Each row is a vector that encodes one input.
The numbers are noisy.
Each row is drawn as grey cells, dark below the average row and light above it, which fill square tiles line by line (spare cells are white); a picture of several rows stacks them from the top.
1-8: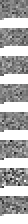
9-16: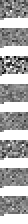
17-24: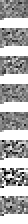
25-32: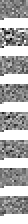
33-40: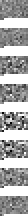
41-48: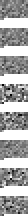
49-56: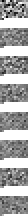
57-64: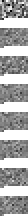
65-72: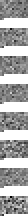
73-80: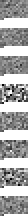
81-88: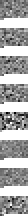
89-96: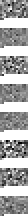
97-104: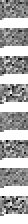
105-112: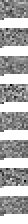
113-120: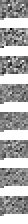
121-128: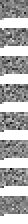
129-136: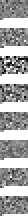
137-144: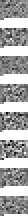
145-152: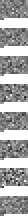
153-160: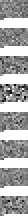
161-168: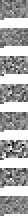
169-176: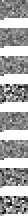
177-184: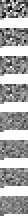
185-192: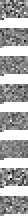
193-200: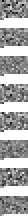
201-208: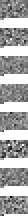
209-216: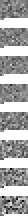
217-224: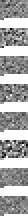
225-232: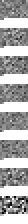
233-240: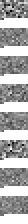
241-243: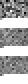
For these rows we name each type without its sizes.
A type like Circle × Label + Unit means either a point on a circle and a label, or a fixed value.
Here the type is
Circle.
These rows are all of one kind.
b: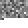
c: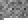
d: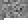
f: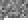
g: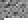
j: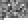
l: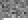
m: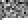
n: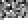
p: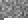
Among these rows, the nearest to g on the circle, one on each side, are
l and n.
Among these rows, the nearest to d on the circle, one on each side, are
j and p.
